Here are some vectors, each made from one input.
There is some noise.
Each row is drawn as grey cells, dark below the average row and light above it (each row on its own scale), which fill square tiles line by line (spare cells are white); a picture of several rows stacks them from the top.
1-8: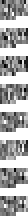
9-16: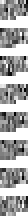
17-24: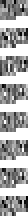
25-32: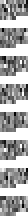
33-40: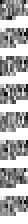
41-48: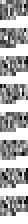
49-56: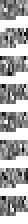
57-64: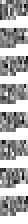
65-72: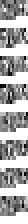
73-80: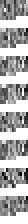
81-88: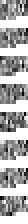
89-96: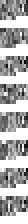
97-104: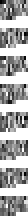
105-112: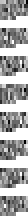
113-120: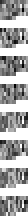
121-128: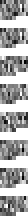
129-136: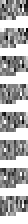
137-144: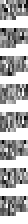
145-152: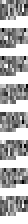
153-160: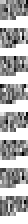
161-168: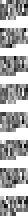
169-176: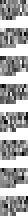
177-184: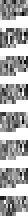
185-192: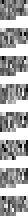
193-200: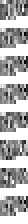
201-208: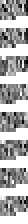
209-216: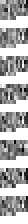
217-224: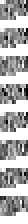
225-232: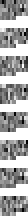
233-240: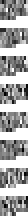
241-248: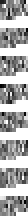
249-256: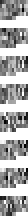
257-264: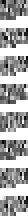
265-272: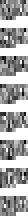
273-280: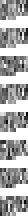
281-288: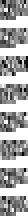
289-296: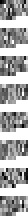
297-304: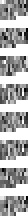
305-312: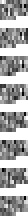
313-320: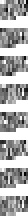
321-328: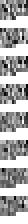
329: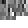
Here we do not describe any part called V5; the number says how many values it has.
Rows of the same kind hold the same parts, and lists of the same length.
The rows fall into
4 kinds.
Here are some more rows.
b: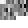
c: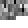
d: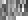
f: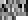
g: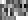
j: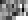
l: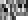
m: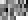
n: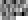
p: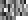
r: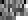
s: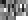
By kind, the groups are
b, d, f, g, l, m
c, p, r, s
j
n

